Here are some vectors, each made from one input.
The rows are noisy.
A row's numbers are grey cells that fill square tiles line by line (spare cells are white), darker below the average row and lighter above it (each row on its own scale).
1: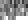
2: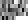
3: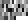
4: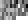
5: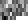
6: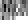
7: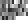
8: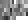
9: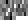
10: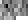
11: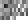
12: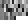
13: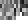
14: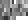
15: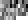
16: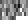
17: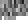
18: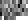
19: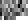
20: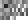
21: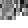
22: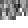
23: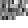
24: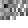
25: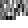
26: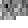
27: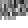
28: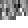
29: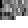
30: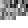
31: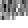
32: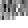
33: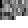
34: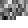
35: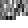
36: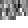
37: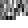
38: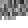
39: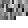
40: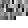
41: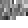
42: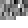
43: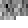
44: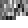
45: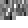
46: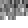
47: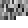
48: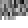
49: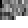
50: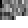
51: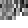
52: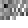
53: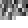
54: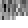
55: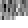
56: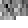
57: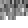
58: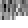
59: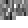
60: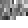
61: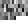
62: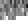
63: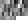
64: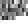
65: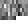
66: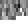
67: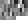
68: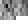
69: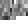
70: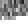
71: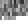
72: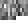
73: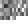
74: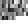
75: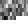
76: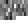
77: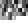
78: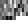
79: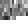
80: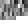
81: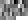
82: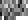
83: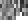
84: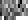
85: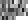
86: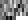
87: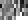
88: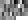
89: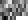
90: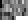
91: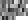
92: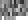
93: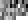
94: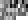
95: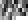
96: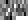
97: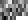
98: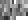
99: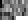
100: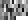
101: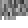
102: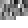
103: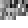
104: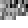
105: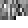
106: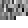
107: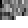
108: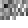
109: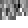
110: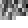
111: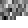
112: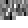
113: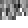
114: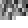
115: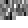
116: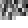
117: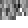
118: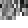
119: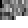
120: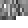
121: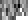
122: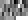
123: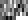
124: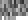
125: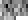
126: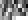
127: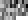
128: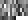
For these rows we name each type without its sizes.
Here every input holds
either a fixed value, or a label and a true/false value.
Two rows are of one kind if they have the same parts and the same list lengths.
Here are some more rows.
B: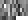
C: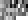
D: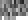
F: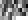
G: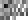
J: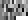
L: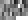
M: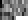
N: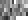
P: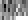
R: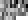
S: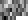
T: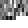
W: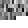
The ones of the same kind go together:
B, C, D, F, G, J, L, N, P, R, S, T, W
M

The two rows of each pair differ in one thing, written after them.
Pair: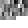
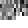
the label
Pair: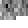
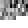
the label
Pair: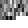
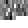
the label
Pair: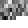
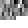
the true/false value
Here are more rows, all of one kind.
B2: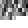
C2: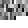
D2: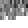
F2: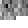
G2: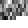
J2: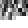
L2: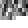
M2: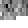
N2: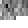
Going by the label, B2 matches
J2 and L2.
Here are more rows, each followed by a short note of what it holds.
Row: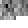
a label and a true/false value
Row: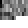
a fixed value
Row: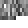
a label and a true/false value
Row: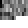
a fixed value
